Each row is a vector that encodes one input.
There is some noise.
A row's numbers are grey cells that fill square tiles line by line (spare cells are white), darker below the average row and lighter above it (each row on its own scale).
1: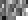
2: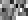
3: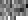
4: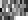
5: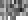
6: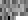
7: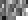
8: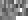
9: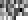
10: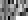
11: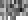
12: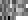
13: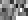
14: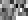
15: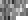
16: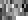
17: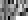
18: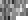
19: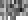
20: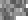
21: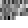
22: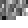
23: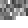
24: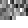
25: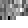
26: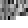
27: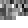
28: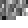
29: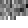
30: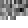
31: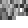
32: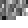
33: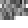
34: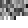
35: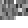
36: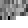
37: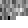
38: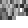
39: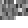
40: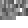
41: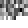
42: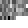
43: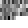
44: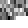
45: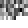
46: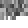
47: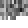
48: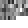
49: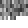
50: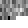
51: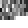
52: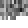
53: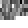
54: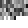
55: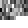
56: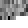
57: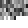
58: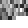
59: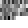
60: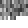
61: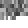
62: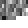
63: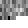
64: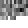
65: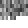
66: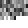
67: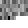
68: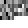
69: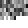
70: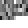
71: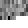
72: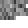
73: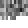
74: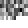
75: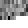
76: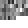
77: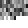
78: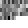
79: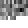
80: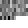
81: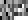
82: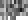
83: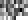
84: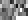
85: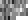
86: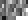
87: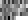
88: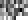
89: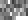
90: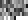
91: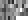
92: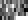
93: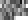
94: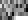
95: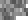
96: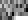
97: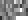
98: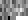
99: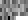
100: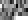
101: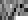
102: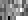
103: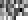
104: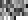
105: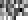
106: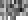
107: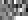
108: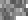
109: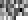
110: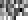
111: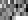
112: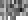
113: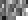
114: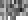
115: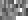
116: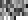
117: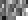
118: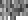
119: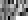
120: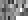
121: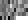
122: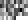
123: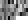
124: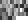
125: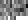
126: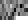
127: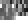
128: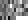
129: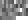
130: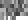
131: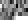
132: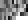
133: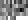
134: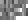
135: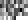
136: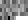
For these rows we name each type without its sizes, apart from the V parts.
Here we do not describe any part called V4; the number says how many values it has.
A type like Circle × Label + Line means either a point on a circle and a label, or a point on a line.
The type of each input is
List(Bool × V4).
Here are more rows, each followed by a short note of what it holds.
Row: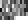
a list of two items
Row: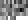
a list of one item
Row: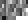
the empty list
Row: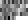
a list of two items
